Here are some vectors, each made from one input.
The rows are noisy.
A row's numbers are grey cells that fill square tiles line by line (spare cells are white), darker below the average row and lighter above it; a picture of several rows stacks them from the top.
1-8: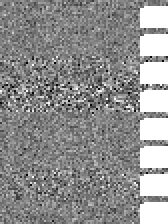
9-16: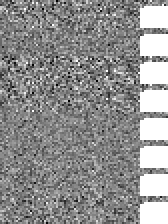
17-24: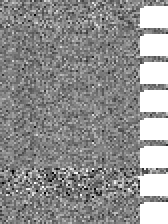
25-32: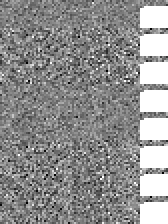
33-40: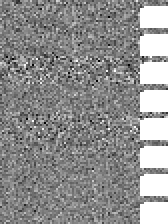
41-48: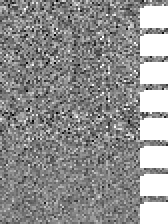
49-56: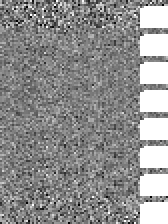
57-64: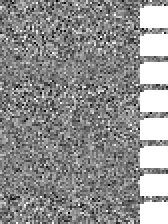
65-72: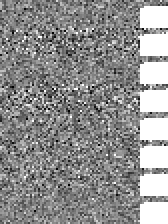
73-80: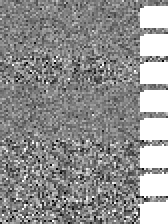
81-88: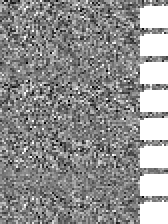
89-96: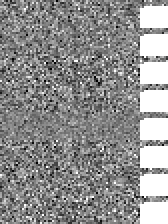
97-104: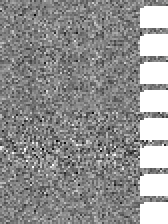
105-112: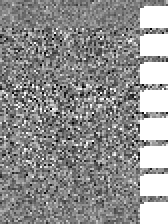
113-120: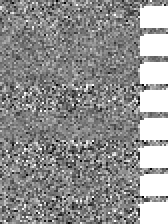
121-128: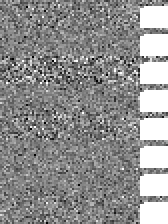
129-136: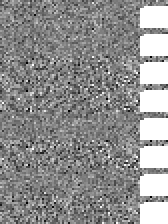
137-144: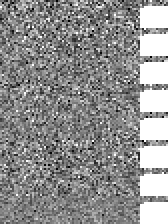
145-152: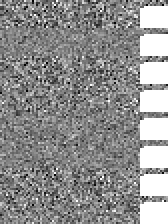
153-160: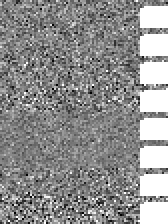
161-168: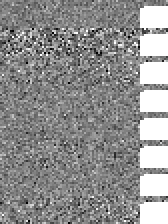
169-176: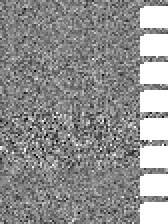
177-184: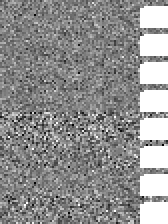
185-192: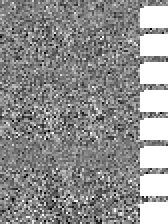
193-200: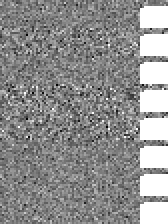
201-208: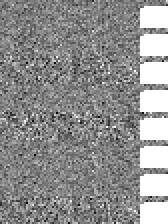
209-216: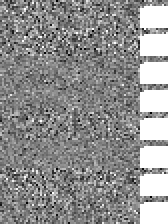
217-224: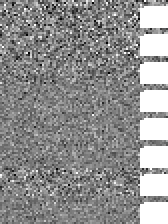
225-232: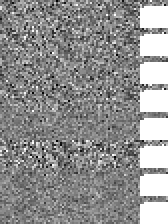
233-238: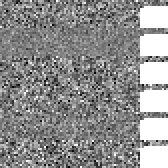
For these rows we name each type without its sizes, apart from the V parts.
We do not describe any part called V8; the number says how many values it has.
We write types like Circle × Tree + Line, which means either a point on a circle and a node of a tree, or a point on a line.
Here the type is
Bool × (Line + V8).
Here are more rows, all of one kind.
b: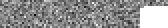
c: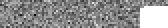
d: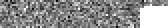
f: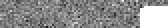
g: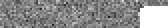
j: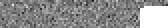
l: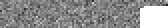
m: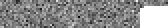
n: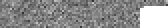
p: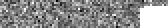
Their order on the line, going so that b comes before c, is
b, c, l, n, j, d, p, g, f, m.
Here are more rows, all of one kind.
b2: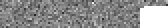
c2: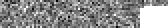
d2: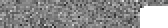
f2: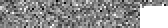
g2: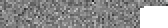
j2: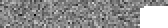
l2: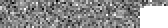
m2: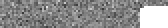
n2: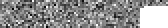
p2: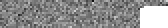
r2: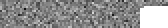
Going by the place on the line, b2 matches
g2, l2 and p2.
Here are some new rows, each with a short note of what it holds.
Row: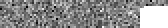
a true/false value and a value of V8
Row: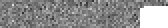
a point on a line and a true/false value
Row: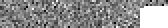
a true/false value and a value of V8
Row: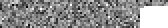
a true/false value and a value of V8
